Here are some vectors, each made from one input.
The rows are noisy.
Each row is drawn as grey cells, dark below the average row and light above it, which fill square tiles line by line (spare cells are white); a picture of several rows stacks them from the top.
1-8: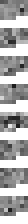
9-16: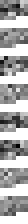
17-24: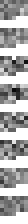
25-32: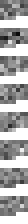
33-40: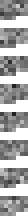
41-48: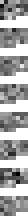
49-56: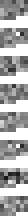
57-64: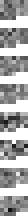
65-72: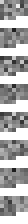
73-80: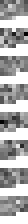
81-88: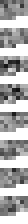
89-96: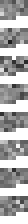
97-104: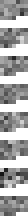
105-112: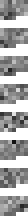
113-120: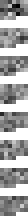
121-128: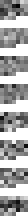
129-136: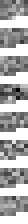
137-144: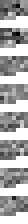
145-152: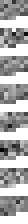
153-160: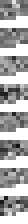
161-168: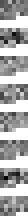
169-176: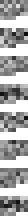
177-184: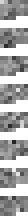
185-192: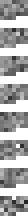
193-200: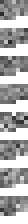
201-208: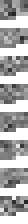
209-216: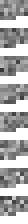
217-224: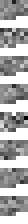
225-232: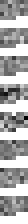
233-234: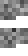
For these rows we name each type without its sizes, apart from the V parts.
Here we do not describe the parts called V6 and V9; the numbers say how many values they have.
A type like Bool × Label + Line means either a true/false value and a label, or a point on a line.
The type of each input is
(Bool × Bool × Bool × Bool + Unit) × V6 × V9 + List(Line × Line).
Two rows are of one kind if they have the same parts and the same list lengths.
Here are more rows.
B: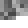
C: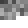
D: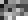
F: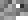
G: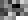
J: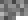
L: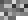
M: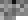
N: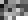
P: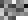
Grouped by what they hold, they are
B
C, F, J, M
D, N
G
L, P

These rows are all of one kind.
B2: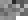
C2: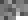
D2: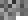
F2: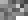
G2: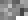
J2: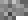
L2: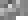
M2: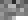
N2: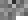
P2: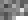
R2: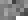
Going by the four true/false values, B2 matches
C2, F2, N2 and R2.
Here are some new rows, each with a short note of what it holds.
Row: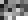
the empty list
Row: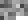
four true/false values, a value of V6 and a value of V9
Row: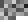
a list of one item
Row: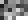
the empty list
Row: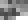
a value of V6 and a value of V9
